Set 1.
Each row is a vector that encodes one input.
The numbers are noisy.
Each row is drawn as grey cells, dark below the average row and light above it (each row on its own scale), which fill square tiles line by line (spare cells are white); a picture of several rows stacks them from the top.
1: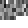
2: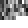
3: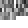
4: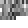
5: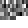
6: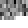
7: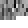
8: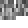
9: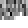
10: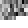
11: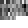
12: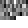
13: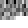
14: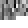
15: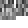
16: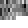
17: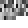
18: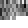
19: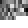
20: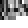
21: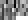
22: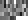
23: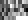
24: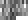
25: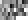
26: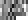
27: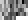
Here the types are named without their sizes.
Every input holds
three true/false values.
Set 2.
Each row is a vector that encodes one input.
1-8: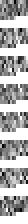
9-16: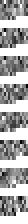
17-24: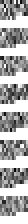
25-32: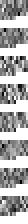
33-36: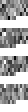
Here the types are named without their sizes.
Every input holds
three true/false values.
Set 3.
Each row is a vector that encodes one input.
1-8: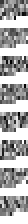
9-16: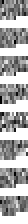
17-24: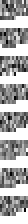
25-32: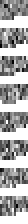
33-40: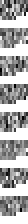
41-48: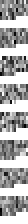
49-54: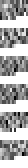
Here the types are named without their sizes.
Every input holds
a label.
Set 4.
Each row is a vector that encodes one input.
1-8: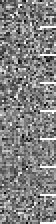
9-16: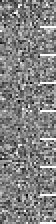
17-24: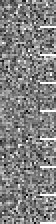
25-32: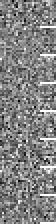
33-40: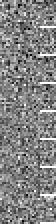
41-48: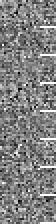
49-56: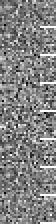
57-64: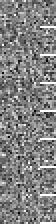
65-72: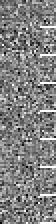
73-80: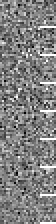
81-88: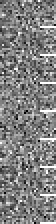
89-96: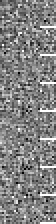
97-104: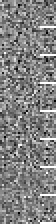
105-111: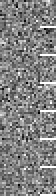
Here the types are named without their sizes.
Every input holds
four true/false values.
